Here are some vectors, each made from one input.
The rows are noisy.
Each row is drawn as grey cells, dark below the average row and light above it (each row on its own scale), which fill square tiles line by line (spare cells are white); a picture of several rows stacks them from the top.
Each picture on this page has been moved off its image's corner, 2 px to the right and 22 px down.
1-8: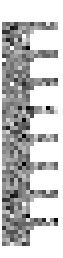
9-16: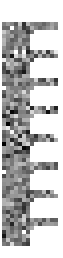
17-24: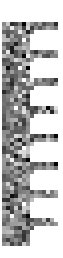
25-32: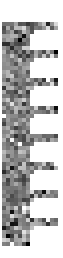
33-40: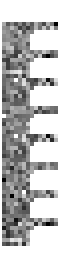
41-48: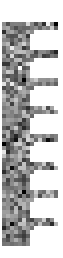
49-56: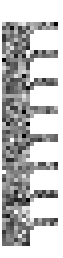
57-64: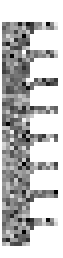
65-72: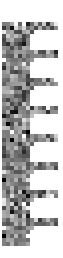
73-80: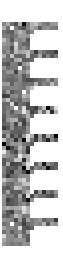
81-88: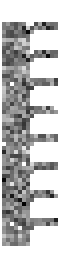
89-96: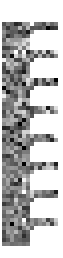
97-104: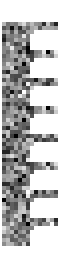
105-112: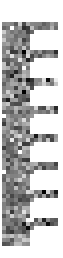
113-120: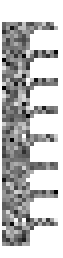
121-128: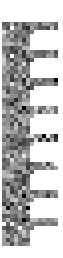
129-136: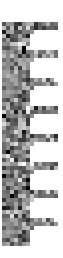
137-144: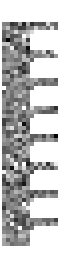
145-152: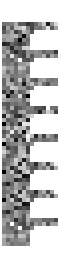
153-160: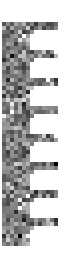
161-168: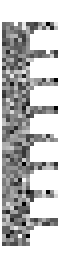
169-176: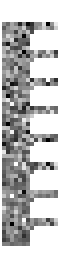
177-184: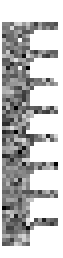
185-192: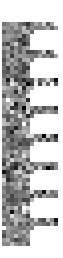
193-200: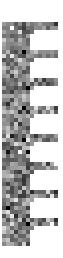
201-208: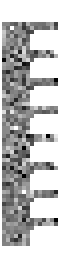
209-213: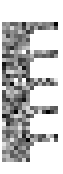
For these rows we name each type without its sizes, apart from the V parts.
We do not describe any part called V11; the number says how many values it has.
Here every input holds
a value of V11, together with a list of points on a line.
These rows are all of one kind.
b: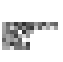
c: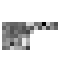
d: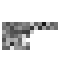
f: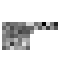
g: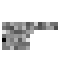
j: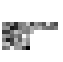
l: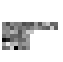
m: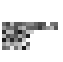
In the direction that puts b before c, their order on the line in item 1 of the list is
d, b, j, c, f, l, m, g.
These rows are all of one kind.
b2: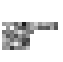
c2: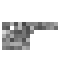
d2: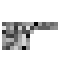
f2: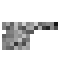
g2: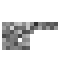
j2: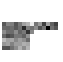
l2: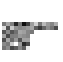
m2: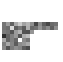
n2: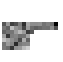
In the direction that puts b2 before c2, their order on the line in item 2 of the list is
j2, n2, f2, l2, b2, d2, g2, c2, m2.
